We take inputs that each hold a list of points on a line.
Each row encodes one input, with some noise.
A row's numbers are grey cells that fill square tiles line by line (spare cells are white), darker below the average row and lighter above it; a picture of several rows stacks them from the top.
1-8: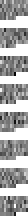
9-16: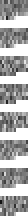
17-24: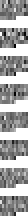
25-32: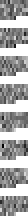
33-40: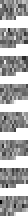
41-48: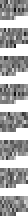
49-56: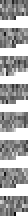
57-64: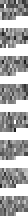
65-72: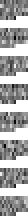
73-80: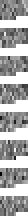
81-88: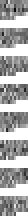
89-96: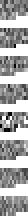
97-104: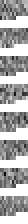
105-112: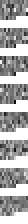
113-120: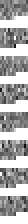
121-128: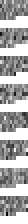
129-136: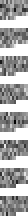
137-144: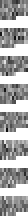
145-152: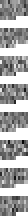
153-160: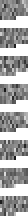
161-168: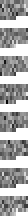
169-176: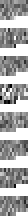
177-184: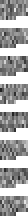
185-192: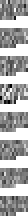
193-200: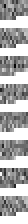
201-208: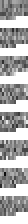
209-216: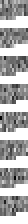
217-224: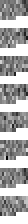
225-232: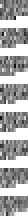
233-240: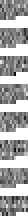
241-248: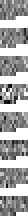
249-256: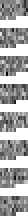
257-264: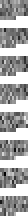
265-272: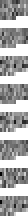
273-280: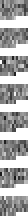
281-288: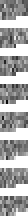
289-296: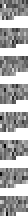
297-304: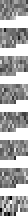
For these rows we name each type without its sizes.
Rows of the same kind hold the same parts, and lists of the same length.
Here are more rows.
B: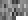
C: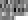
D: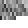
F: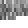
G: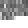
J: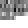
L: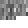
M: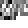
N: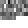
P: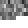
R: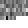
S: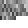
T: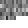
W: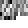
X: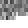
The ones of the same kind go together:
B, C, D, F, J, S
G, L, N, P, R, T, X
M, W

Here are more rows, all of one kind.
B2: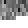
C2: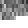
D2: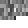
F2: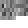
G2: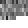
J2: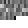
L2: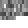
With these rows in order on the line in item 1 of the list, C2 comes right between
B2 and F2.
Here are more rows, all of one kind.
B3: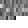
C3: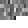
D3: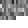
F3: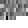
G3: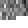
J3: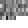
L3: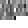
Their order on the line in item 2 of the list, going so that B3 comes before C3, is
F3, J3, D3, B3, C3, G3, L3.
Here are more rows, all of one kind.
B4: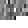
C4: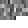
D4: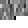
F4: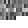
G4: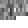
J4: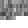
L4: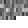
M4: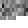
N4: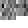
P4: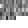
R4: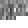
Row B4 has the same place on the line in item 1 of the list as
C4, D4, G4 and R4.
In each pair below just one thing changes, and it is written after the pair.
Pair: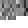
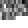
the place on the line in item 2 of the list
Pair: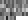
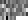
the place on the line in item 2 of the list
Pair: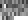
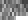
the place on the line in item 2 of the list
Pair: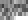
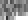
the place on the line in item 1 of the list
